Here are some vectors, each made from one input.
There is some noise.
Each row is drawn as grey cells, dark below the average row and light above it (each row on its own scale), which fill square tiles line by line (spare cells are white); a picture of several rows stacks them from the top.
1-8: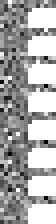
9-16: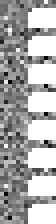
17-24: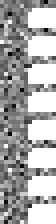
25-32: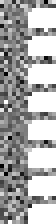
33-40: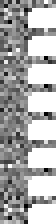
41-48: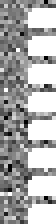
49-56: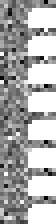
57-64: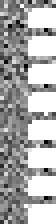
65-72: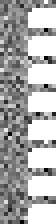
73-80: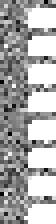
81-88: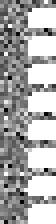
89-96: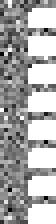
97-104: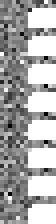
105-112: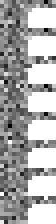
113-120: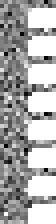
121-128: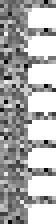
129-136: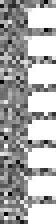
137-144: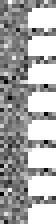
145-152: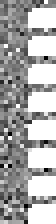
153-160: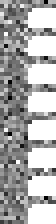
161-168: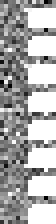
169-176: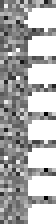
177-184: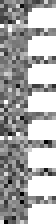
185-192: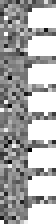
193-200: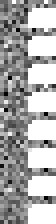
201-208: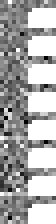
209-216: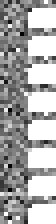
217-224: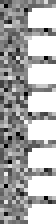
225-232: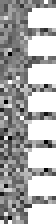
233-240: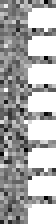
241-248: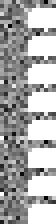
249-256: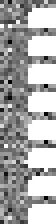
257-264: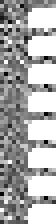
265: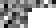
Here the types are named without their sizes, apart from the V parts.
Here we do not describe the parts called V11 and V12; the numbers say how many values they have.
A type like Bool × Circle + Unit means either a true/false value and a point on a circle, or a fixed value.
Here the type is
Circle × V11 + Line × V12.
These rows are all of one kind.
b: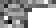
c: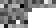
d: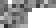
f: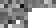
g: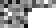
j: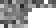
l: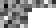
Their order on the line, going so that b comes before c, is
b, g, f, c, j, d, l.
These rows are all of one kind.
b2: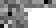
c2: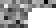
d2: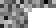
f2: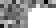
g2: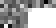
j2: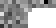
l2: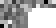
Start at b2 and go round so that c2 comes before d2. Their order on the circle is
b2, g2, l2, f2, j2, c2, d2.
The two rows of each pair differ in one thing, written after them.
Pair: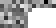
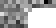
the value of V11
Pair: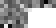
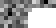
the value of V11
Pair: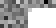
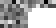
the place on the circle
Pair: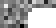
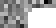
the value of V11
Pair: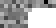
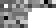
the place on the circle
